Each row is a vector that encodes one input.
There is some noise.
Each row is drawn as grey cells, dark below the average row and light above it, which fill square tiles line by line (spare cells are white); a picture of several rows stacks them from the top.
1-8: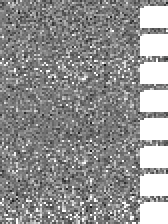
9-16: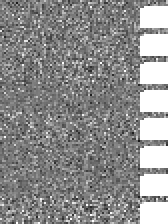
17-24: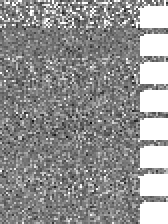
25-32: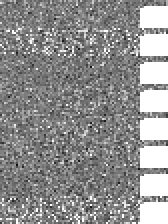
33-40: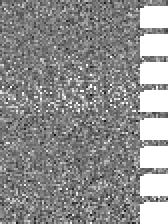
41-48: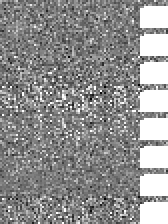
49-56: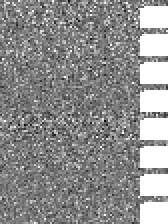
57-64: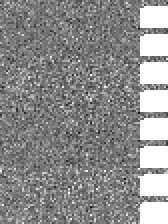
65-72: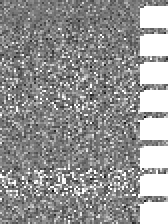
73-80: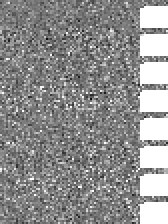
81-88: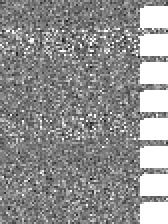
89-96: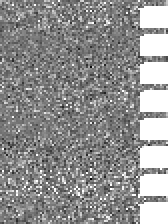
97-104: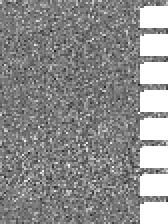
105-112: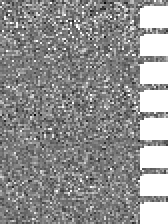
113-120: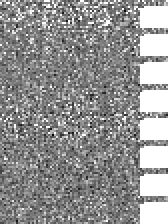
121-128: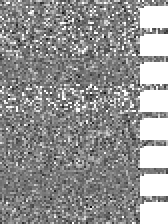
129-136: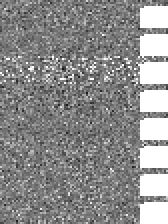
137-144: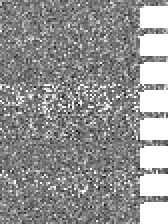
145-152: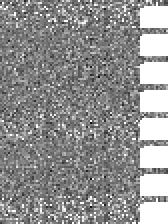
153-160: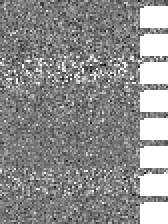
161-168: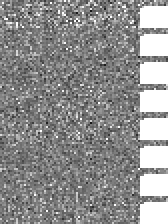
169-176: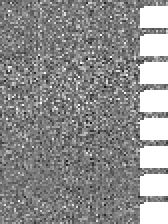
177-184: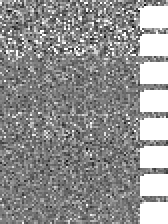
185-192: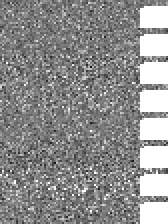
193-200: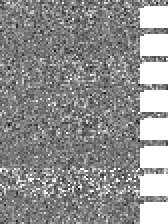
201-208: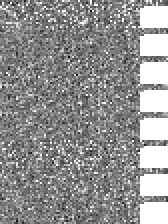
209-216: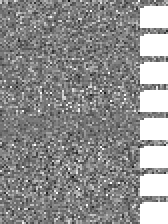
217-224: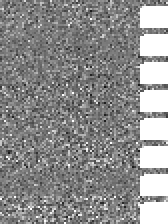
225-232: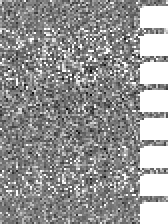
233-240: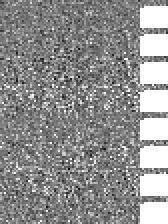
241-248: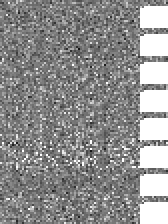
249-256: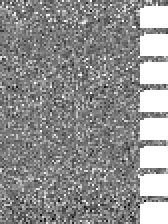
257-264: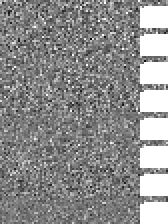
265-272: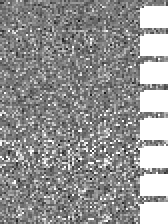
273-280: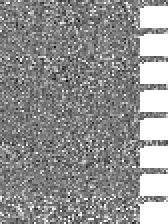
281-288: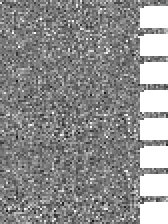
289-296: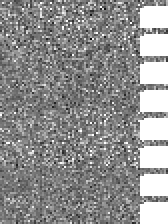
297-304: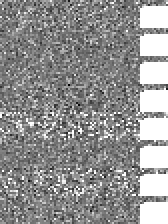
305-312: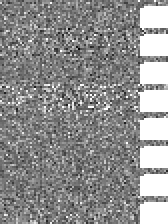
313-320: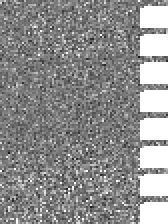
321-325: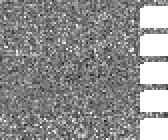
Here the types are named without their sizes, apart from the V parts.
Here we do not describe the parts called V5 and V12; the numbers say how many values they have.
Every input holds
either a fixed value, or a label and a value of V12, or three true/false values and a value of V5.
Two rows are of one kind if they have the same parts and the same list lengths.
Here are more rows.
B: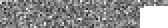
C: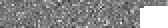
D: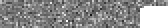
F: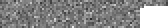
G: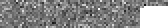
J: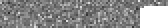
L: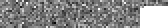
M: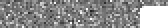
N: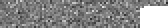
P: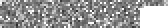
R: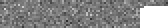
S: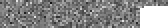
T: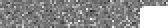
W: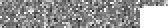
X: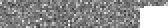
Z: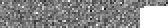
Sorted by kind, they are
B, C, D, J, M, P, T, W, X
F, N, R, S, Z
G, L

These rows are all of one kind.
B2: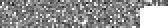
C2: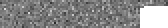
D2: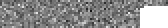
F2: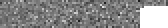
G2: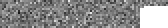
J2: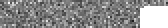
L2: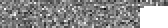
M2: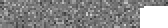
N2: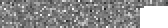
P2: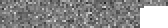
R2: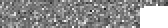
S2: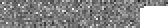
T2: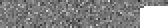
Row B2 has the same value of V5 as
G2, M2 and S2.
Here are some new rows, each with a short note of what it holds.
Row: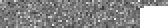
a label and a value of V12
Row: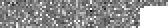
a label and a value of V12
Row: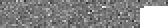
three true/false values and a value of V5
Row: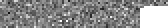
a label and a value of V12
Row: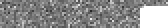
a label and a value of V12
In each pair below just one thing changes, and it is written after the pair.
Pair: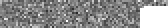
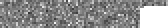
the label
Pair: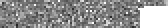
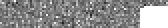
the label
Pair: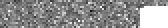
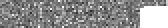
the value of V12
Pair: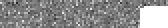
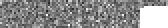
the value of V12
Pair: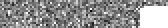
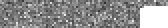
the label
